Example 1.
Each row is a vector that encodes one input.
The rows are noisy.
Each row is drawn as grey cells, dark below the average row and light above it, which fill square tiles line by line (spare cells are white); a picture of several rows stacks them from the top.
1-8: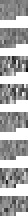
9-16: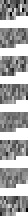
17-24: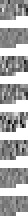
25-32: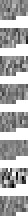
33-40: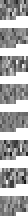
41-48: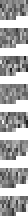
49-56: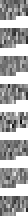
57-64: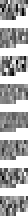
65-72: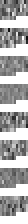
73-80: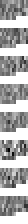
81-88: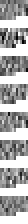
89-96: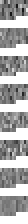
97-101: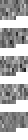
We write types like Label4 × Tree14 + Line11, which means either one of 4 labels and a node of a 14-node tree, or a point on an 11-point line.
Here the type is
Circle8 × Line4 + Tree10.
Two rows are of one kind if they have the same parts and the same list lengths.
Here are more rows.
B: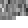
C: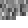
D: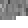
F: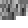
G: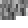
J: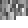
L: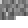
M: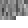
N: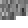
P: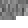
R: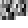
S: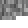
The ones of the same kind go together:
B, D, J, M
C, F, G, L, N, P, R, S

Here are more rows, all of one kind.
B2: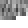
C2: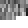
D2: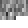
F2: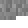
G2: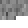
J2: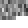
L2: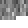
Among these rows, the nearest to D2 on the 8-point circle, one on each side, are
F2 and G2.
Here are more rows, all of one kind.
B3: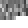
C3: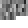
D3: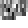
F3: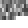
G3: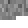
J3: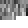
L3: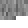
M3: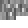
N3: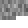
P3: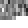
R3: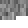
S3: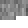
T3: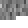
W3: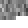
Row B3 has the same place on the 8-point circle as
C3, D3 and P3.
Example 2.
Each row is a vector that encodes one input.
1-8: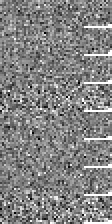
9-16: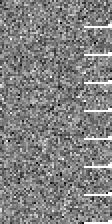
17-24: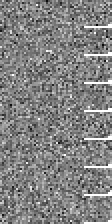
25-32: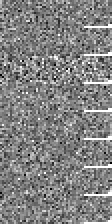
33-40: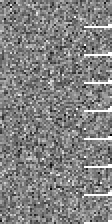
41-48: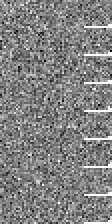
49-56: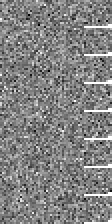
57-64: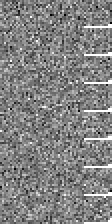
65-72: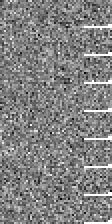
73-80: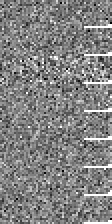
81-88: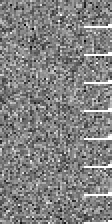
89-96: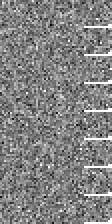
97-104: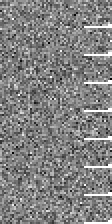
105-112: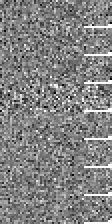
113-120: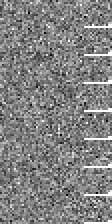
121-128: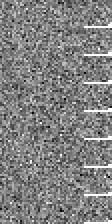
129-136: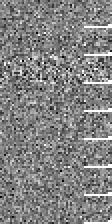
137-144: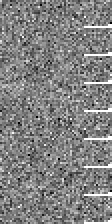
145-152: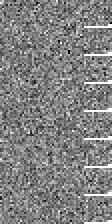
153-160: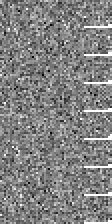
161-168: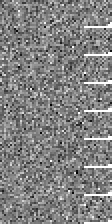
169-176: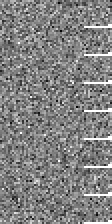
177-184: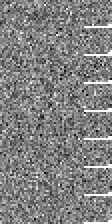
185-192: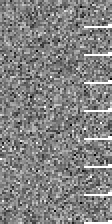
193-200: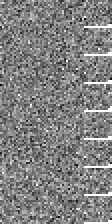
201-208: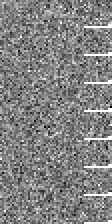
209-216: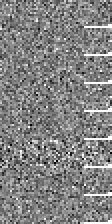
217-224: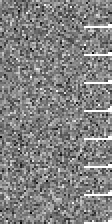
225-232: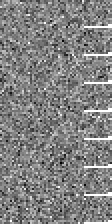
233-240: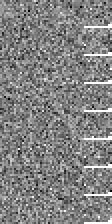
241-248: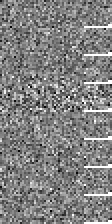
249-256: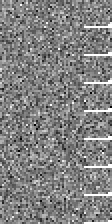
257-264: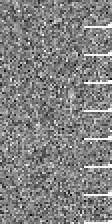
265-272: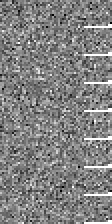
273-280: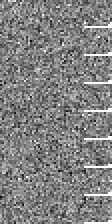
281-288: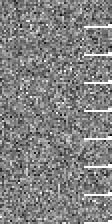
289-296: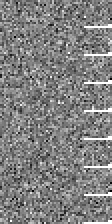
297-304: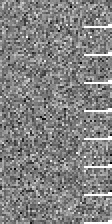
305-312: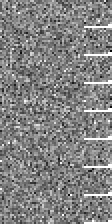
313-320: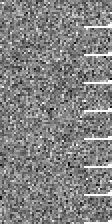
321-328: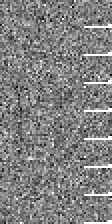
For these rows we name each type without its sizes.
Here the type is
List(Circle).
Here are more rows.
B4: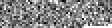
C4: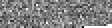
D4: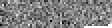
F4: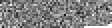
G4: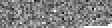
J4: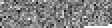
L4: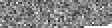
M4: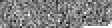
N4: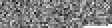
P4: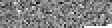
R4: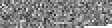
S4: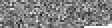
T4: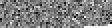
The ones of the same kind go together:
B4
C4, F4, L4, R4, S4
D4, G4, M4, P4
J4, N4, T4

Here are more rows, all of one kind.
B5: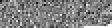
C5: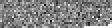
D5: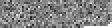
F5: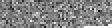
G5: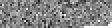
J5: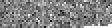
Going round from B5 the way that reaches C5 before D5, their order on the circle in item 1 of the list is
B5, C5, G5, F5, D5, J5.
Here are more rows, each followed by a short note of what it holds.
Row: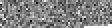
a list of one item
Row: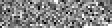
the empty list
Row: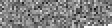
a list of three items
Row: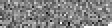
a list of two items
